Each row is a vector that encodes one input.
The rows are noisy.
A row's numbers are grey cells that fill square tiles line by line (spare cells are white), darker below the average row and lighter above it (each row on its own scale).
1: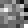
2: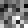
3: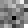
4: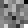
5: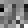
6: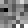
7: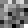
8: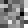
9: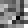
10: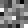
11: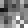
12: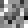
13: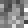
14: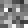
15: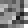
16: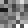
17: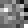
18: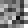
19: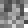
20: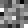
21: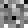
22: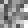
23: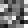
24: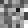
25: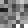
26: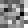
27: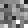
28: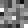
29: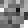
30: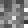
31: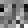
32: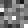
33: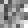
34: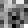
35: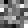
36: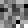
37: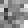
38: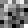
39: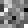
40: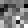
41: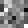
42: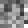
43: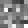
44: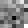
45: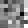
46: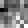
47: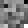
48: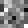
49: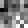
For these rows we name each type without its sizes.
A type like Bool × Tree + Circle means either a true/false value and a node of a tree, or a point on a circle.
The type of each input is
(Bool × Bool × Bool + Unit) × Label.
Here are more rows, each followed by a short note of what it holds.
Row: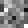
a label
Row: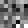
a label and three true/false values
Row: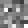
a label
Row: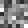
a label and three true/false values
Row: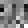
a label
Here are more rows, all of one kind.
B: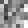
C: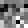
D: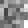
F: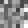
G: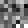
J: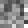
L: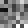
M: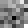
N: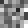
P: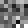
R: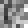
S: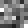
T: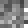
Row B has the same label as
D, F, N and R.
